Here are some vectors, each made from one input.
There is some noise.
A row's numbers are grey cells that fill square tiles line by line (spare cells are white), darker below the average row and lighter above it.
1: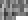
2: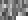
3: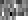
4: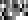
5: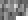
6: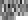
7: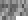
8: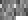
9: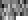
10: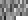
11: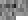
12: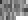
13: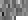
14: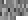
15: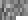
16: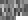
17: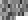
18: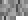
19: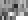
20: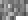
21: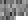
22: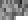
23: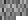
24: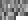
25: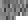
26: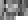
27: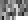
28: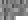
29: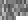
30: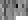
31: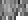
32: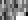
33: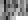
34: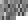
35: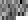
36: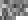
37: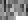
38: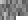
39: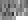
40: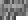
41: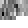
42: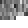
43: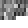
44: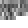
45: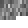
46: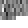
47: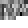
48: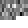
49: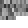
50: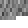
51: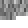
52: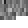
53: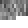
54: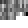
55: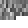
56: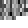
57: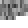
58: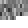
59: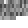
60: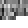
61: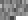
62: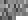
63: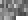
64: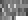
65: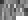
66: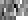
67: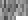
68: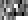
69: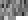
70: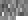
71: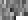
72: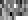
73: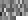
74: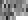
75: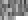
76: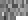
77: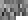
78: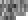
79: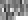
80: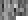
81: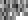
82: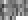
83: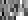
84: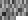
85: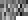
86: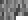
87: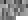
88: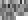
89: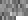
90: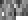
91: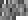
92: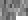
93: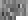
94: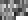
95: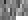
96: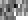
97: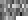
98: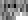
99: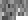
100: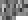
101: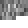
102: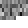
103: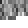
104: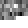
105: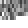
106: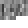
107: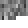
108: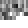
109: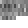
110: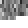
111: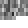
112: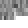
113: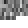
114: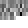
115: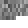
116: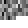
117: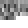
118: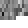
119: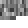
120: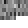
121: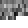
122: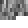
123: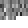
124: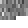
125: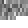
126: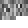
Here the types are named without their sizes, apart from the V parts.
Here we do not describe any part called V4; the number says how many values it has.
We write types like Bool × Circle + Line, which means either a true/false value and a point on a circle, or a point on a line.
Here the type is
Label × Tree × V4.
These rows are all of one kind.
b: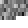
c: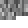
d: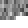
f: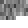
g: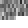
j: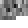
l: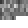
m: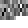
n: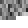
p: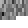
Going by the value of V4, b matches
f, j and n.
